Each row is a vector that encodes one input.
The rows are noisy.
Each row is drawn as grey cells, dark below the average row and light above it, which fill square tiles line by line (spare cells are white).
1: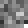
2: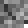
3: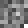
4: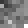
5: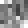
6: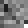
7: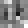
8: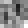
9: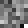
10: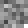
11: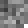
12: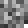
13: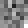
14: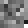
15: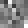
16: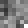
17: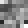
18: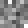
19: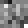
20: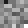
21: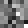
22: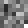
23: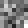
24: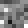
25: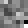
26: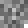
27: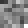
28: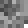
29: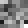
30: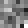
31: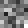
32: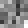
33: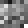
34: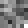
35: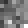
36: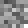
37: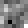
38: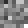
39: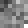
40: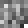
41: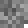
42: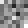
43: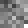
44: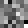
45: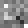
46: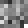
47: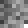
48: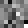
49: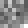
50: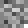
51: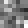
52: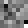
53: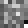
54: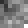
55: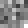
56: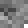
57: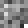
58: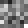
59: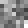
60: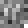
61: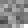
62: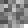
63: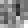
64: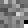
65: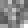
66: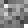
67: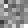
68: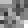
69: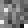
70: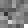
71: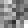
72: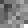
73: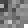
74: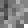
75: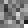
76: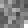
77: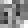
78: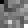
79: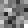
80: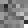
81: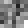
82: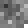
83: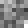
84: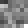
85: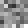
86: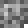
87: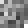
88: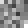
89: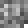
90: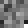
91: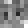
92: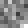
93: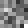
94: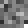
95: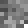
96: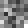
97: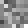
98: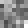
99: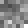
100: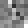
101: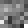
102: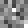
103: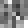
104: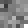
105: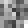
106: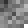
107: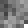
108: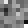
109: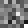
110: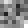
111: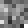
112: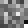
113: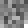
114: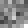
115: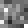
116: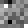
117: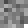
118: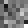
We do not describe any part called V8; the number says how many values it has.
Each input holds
a point on a 5-point line, together with either a point on a 7-point line, or a value of V8.
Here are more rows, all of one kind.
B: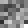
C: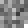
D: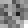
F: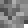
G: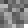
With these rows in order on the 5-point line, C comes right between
D and G.
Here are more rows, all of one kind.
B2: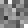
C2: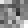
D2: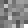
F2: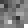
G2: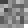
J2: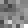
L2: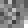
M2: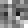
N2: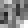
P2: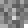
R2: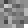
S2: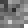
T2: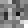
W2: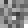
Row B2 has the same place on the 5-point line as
L2, P2 and W2.
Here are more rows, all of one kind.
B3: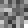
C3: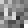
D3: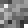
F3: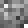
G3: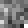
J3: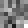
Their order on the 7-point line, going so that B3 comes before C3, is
J3, B3, G3, D3, F3, C3.
